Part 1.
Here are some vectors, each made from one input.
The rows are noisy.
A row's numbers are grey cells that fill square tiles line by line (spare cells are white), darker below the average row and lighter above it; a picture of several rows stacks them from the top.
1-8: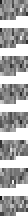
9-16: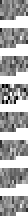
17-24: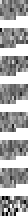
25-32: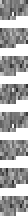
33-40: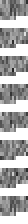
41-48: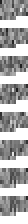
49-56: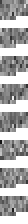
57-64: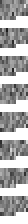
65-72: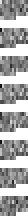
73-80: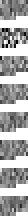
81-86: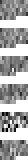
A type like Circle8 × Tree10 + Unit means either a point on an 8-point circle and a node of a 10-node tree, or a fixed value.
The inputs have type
Bool × Tree9 + Unit.
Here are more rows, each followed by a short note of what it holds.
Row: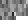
a node of a 9-node tree and a true/false value
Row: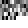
a fixed value
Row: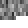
a node of a 9-node tree and a true/false value
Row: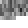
a node of a 9-node tree and a true/false value
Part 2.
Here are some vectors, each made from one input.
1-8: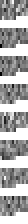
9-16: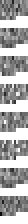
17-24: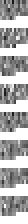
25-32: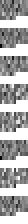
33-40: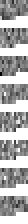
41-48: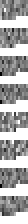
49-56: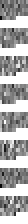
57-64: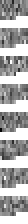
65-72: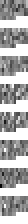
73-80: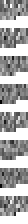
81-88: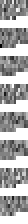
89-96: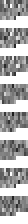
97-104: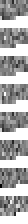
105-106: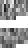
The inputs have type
Tree8 + Tree12.
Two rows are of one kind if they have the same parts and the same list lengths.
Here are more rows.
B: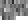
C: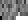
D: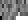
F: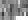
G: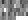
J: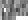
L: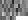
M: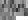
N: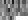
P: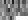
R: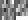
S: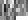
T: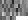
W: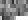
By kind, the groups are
B, C, D, F, G, J, L, M, N, P, T, W
R, S

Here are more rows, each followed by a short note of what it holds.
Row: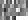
a node of an 8-node tree
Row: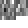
a node of an 8-node tree
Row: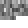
a node of a 12-node tree
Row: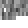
a node of a 12-node tree
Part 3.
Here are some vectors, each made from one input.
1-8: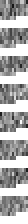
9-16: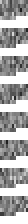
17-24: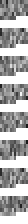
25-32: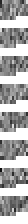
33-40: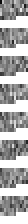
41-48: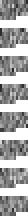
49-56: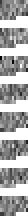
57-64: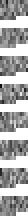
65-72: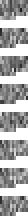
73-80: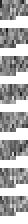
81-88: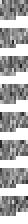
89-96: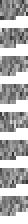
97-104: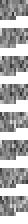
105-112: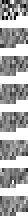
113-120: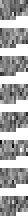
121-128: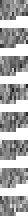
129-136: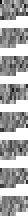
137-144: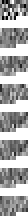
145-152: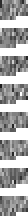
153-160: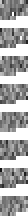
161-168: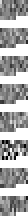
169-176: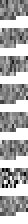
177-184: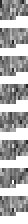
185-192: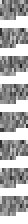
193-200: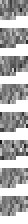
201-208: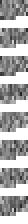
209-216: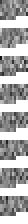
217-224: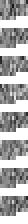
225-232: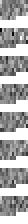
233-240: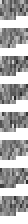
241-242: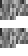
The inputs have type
Bool × Tree12 + Unit.
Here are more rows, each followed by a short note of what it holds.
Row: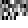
a fixed value
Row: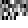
a fixed value
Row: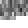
a node of a 12-node tree and a true/false value
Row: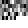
a fixed value
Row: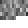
a node of a 12-node tree and a true/false value
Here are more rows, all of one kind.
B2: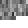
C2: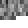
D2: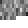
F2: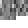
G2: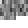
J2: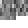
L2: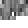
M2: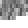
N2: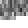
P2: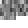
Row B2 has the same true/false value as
C2 and D2.
